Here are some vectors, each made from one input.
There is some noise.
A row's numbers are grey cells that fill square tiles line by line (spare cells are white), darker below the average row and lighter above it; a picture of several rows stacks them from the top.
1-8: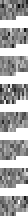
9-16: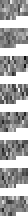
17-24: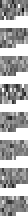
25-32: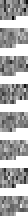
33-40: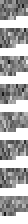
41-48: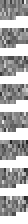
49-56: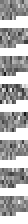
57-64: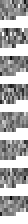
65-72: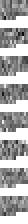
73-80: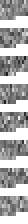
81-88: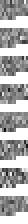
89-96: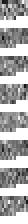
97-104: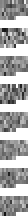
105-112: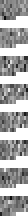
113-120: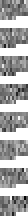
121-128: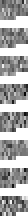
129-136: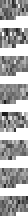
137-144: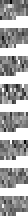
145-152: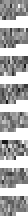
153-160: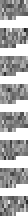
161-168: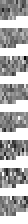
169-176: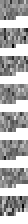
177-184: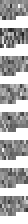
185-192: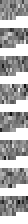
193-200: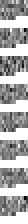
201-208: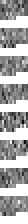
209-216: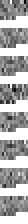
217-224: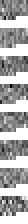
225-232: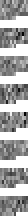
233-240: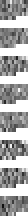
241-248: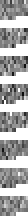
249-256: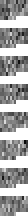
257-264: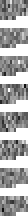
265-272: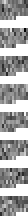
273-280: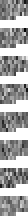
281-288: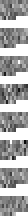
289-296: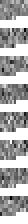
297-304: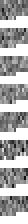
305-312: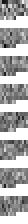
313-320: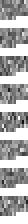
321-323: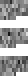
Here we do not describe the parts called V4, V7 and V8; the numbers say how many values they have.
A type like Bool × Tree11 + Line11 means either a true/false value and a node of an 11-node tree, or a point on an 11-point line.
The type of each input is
(Bool × Circle11 + V7) × (Tree12 + V8) + V4.
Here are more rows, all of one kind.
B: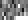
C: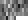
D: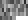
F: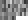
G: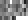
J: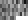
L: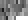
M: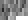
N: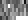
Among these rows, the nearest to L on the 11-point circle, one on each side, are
F and G.
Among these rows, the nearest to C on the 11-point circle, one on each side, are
G and N.
